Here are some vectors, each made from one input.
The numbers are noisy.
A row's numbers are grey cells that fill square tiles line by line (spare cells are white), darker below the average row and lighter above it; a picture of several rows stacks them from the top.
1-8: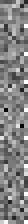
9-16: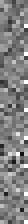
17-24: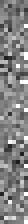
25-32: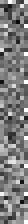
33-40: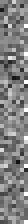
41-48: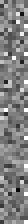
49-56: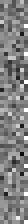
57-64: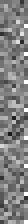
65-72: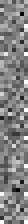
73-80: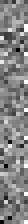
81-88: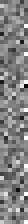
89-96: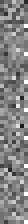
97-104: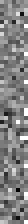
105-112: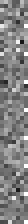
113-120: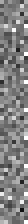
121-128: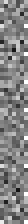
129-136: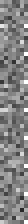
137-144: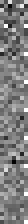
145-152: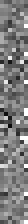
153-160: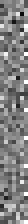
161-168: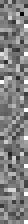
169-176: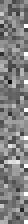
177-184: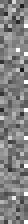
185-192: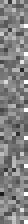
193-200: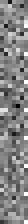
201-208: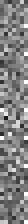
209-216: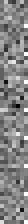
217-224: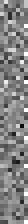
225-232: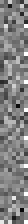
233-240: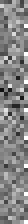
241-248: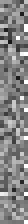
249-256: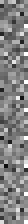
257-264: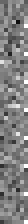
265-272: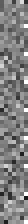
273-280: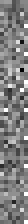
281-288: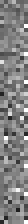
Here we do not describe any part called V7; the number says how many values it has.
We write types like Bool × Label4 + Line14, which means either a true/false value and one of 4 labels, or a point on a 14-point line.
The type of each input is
List2(Label9 × V7).
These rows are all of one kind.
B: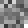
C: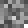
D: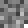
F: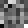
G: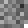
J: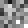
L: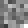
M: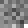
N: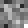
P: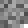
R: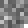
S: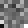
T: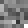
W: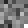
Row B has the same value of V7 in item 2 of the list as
G, J and R.
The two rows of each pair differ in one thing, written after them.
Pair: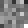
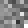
the value of V7 in item 1 of the list
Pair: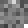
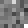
the value of V7 in item 2 of the list
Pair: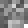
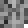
the value of V7 in item 2 of the list
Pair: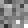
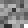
the label in item 1 of the list
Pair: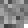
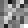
the label in item 1 of the list
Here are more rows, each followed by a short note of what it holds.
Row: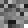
a list of one item
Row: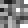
the empty list
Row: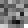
a list of one item
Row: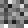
a list of one item
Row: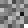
a list of one item
